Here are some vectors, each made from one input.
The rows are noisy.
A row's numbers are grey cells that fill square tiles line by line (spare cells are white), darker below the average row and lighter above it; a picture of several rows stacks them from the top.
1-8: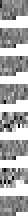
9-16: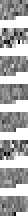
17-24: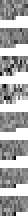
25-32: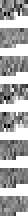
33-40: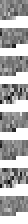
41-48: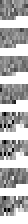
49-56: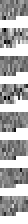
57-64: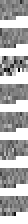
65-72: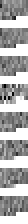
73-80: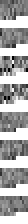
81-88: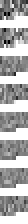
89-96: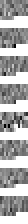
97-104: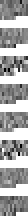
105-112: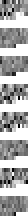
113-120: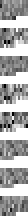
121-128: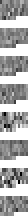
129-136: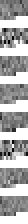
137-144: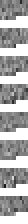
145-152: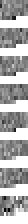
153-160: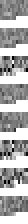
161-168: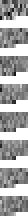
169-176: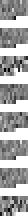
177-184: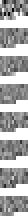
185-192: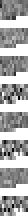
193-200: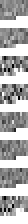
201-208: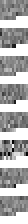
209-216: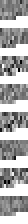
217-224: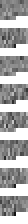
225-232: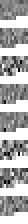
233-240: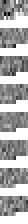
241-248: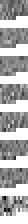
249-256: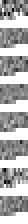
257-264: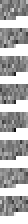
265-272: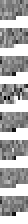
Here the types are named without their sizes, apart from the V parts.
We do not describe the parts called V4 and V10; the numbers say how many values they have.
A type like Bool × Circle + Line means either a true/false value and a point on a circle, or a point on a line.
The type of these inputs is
(Line + Tree) × (Line + V4) + V10.
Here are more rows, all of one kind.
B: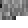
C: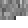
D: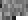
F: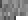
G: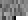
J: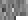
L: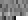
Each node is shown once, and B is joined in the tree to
D and F.
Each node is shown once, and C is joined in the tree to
F and J.
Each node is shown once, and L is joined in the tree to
F and G.
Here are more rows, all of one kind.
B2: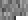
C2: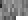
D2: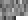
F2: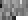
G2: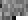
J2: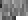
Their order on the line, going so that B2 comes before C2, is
D2, F2, G2, B2, J2, C2.
